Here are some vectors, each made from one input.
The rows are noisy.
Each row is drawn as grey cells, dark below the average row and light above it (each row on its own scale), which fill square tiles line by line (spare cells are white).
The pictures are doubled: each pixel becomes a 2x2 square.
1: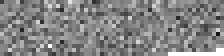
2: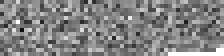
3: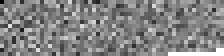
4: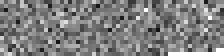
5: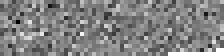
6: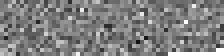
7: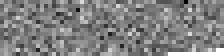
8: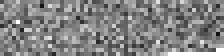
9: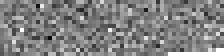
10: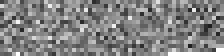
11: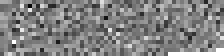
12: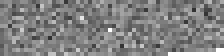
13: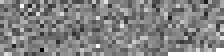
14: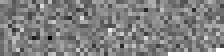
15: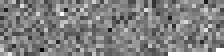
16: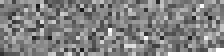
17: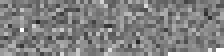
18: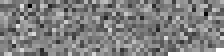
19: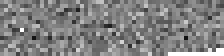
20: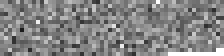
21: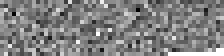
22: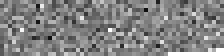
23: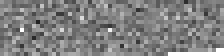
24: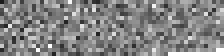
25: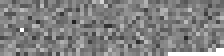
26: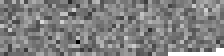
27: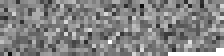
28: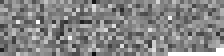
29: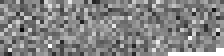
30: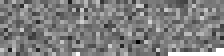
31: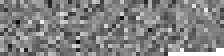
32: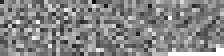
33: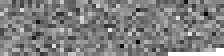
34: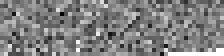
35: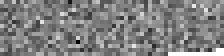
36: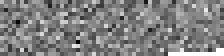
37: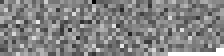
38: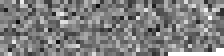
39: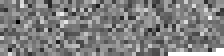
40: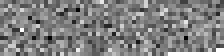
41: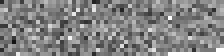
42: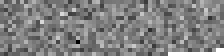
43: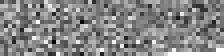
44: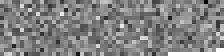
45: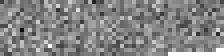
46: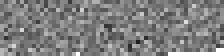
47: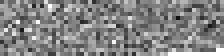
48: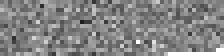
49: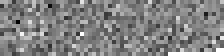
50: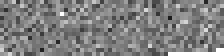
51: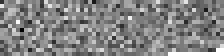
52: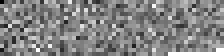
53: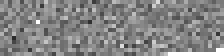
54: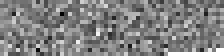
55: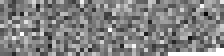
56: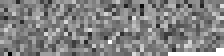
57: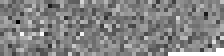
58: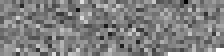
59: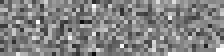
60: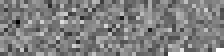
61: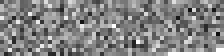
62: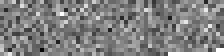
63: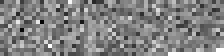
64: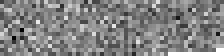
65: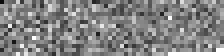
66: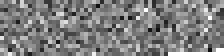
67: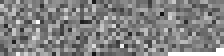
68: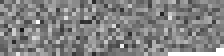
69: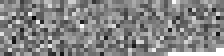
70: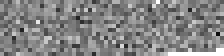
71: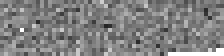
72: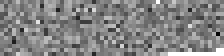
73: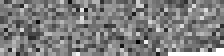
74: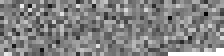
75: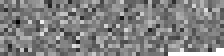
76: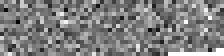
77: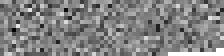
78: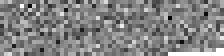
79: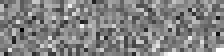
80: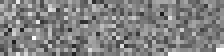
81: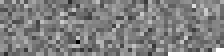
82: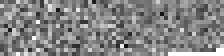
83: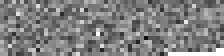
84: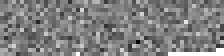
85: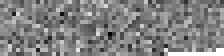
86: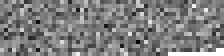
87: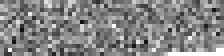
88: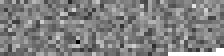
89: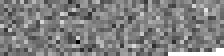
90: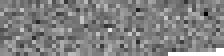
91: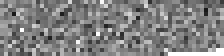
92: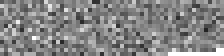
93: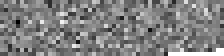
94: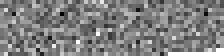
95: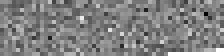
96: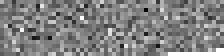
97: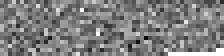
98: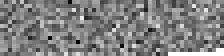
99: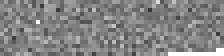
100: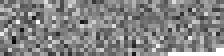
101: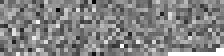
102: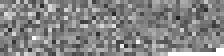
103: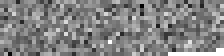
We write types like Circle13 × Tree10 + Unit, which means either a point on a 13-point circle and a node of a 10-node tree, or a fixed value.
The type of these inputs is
Line9 × Line9 + List2(Line8).
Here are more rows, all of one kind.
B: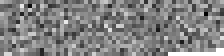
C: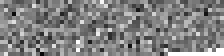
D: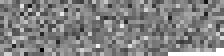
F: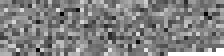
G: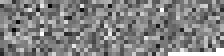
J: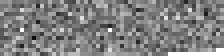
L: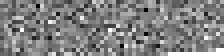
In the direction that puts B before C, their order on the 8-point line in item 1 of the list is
D, B, G, L, J, F, C.
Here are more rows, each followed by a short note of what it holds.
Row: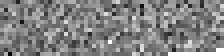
the empty list
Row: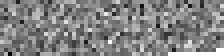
the empty list
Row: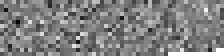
a list of one item
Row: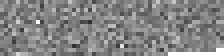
a point on each of two 9-point lines
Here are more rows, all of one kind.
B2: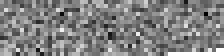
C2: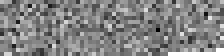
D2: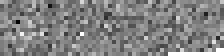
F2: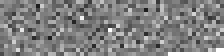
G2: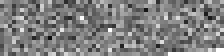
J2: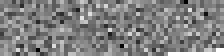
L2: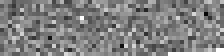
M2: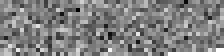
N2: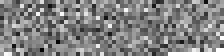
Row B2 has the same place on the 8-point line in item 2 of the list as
C2, D2 and J2.
